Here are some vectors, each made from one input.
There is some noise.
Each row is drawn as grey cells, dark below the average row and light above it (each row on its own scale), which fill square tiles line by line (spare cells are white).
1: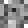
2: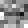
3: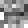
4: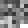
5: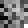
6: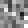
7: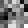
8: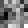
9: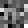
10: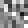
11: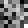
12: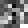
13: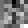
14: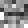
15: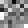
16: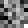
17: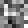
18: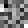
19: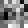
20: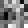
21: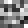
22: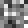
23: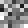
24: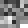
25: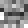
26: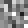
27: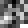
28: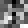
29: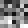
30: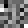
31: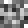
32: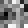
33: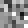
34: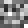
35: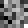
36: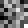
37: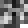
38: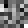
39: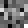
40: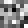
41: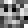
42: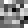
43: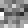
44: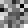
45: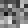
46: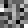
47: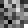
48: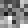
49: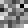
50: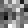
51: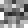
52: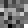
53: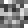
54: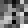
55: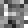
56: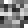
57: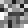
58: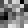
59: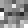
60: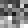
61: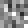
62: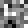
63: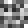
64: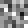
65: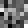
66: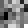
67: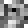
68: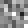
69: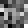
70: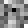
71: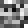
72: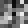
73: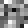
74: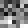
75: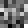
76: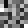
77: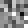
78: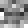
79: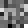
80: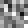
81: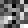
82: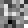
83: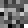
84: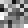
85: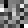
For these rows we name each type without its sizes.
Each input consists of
a label and a true/false value.
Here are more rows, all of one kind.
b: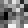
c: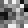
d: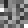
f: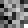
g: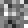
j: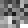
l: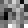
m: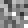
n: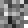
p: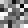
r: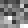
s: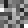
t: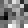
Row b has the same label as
c, f, l and t.
